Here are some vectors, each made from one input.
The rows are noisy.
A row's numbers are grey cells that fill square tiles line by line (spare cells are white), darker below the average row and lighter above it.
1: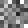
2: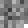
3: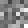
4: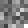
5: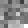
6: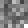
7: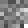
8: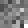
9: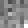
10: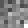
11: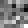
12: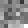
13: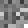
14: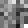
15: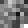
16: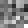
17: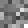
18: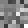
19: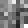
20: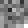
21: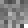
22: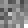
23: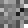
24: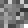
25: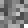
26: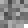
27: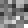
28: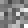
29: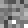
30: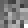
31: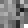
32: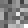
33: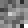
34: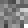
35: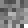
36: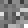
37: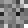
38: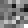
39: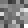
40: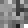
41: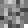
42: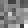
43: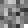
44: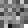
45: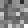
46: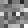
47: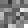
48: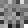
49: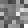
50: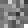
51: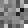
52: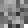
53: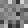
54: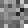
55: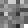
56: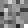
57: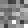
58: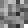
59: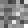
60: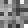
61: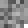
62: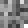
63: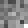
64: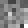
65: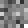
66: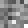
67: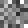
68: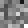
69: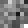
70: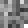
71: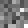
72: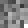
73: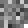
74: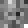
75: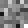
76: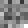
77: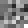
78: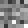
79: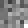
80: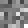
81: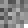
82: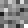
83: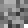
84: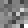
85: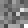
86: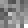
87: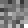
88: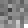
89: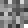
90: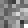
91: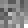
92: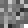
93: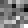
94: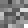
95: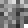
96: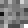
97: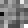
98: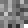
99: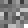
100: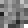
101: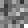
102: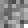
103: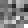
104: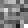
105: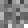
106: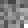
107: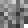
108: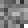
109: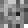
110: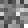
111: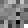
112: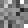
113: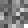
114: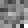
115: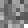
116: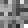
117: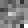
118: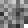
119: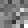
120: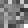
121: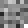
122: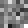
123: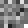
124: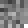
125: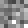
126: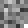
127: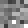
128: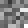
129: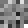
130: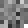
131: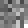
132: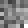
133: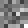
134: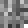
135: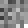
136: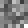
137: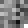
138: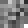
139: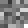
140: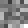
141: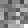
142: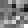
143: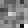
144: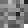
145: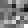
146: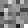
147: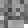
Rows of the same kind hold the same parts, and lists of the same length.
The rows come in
3 kinds.
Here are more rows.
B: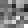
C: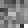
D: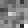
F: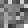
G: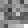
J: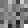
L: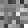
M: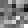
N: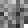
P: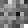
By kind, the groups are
B, M
C, D, G, L
F, J, N, P

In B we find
a fixed value.
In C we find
a point on each of two 12-point lines.
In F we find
two labels (each one of 11).
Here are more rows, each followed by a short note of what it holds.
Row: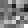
a fixed value
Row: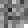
a point on each of two 12-point lines
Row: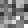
a fixed value
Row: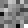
two labels (each one of 11)
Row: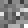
a point on each of two 12-point lines
